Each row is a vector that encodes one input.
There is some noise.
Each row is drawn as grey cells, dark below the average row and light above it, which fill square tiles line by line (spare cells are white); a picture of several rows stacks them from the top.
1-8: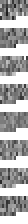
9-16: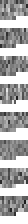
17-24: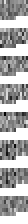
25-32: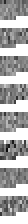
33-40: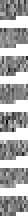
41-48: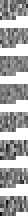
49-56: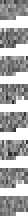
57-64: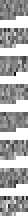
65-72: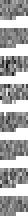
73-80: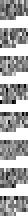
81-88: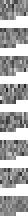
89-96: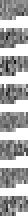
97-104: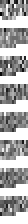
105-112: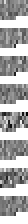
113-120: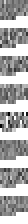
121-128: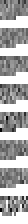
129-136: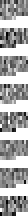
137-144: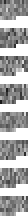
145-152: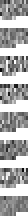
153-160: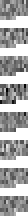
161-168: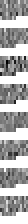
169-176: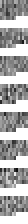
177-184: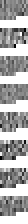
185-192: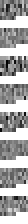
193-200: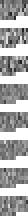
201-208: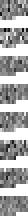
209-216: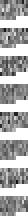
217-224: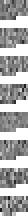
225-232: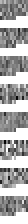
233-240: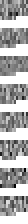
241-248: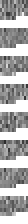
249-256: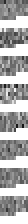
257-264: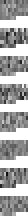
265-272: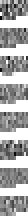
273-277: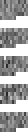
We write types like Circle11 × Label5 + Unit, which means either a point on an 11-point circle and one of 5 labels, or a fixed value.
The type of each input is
Bool × Label8 + Line18.
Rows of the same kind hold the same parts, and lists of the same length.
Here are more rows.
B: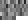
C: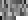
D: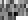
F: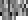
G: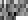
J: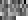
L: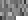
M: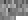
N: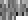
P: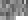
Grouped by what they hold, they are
B, C, J, L, M
D, F, G, N, P

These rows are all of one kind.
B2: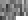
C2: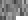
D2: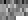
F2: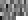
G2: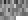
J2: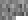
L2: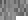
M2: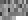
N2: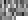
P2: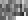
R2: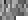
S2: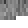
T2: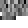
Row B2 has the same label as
C2 and P2.
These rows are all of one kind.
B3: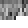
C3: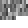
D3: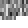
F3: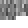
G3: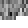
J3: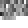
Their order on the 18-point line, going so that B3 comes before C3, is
B3, G3, D3, J3, C3, F3.
